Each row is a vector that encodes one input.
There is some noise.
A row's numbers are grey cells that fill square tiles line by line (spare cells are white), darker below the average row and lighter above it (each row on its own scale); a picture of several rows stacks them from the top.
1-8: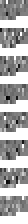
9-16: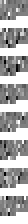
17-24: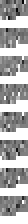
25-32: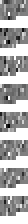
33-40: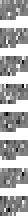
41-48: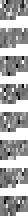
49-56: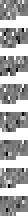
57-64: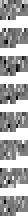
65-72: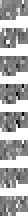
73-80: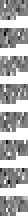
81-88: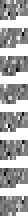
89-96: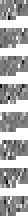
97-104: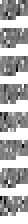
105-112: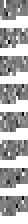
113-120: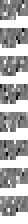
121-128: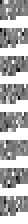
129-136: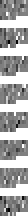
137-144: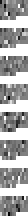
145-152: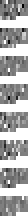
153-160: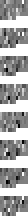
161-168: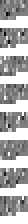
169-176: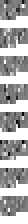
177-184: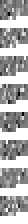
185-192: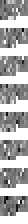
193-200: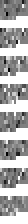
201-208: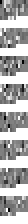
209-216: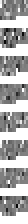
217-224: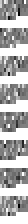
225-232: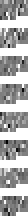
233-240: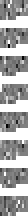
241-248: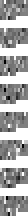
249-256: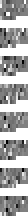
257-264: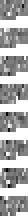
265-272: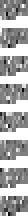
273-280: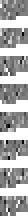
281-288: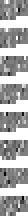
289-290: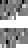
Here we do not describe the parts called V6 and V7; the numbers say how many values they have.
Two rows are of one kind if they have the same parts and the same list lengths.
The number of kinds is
2.
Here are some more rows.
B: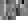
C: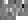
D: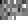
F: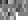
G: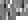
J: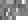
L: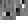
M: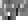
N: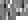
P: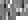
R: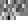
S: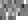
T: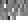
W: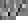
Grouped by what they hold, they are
B, C, D, F, J, L, M, R, S, T, W
G, N, P

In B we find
a point on a 10-point circle, one of 5 labels, a true/false value, a value of V6 and a value of V7.
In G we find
a fixed value.
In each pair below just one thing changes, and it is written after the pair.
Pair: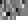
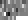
the label
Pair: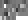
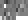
the value of V7
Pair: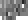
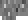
the value of V7
